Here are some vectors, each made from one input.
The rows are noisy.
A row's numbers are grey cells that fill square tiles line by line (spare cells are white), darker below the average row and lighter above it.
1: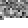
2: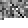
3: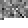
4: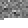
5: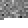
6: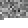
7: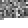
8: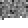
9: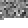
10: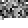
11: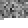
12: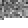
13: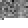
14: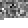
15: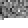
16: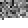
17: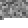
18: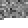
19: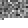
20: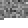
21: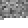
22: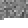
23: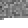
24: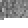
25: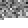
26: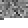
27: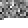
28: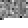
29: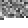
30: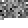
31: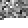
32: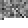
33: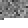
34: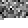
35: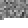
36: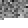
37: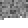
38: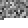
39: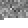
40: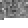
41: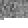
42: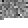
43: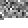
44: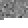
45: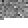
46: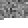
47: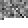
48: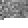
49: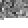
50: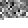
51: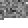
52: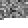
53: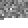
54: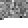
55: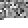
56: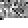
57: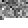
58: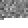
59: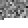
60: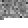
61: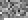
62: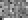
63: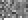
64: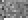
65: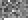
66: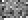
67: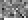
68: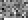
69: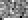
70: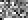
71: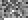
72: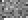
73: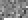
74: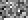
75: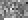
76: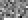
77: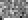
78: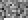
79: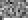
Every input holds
a list of up to two points on a 7-point line.
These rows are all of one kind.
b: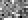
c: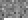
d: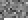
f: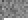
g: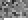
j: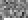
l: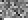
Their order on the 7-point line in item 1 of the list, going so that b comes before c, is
g, j, b, c, f, l, d.
